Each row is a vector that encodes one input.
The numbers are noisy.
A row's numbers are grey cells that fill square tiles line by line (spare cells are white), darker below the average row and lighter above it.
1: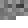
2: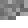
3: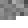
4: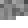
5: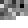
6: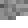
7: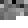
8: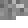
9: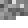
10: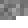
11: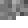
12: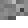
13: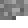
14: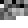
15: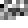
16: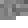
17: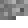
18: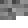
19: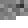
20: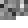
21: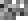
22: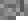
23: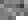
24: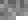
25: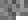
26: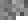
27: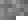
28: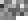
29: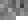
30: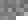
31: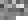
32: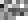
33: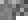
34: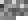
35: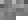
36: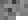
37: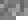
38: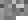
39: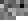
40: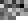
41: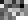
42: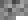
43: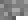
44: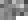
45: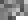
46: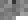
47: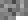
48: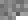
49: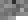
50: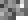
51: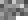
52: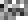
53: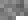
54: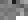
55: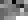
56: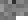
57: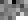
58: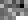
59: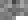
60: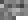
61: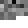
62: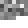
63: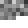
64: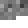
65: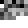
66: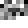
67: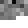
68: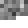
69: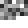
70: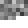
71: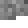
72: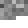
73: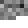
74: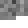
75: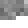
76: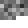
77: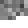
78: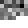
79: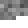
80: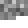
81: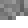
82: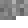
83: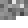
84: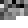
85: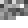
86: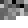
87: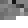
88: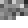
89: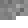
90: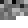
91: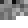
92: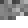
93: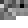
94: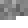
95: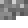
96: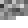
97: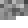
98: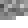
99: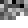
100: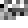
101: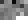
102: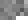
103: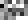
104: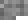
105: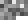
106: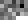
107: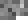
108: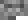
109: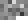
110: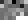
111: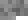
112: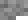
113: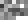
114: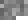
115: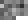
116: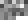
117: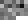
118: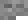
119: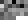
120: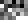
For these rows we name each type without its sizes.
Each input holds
a point on a line, together with either a point on a line, or four true/false values.
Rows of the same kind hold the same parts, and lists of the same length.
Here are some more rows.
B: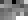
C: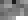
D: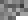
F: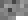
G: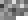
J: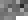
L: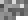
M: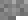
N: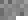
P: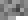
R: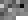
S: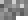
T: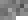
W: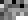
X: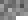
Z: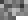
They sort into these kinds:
B, C, F, W
D, G, J, L, M, N, P, R, S, T, X, Z

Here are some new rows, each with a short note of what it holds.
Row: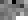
a point on each of two lines
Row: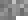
a point on a line and four true/false values
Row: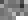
a point on a line and four true/false values
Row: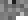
a point on each of two lines
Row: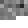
a point on a line and four true/false values
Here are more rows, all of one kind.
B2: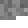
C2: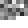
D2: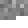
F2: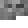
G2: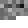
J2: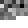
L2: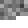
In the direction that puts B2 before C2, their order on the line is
G2, L2, F2, D2, J2, B2, C2.
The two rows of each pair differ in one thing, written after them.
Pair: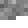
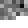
one of the four true/false values
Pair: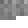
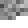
the place on the line
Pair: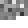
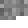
the place on the line
